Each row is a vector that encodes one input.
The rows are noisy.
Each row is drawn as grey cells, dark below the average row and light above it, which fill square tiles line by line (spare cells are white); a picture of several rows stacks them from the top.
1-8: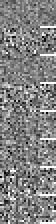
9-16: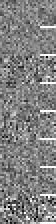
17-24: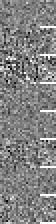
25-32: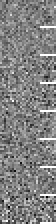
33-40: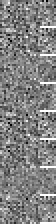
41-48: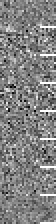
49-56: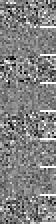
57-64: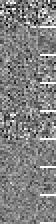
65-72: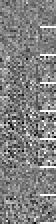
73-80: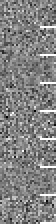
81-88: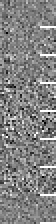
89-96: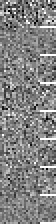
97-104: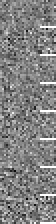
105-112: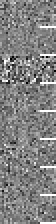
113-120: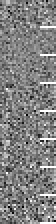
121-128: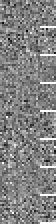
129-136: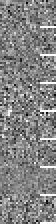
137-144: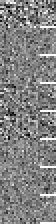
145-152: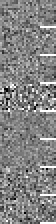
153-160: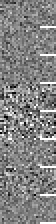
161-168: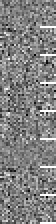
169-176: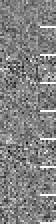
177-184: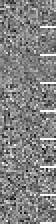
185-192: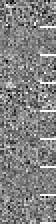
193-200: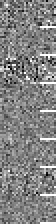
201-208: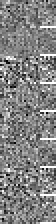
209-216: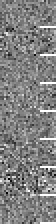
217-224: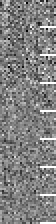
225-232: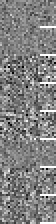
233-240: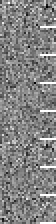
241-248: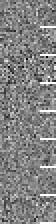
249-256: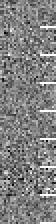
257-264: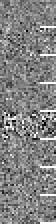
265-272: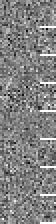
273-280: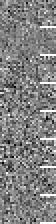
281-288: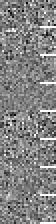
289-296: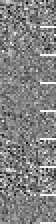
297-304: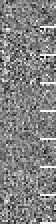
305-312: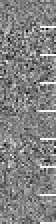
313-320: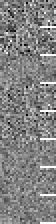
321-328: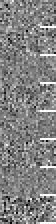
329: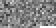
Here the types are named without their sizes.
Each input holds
either a point on a line, or a list of points on a circle.
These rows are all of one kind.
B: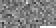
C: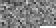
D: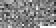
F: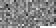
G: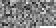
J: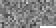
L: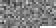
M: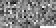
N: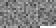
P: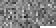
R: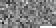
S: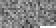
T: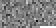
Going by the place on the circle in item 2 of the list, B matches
G, J and R.
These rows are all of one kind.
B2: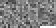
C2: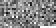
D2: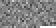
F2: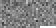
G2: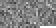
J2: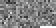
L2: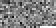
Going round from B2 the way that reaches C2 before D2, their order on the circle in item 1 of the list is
B2, F2, C2, L2, J2, G2, D2.
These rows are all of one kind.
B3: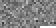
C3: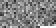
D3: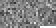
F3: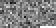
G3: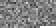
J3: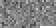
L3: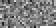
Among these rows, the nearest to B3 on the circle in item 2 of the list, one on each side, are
J3 and L3.
